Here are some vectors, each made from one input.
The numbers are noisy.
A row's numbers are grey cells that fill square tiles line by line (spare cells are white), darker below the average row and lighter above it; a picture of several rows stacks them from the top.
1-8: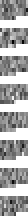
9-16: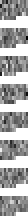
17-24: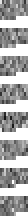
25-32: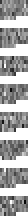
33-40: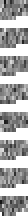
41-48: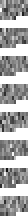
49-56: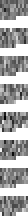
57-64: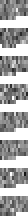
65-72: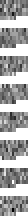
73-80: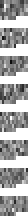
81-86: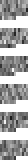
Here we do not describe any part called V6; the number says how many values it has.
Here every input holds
one of 4 labels, together with either a point on a 5-point line, or a value of V6.
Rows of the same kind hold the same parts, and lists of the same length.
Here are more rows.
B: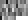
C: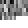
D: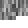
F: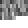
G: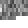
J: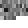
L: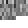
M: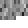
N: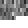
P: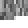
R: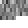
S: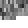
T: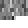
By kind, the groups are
B, F, J, L, M, N, R, T
C, D, G, P, S

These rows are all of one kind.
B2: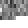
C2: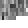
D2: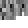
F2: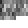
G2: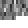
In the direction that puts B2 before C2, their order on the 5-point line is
B2, G2, D2, C2, F2.
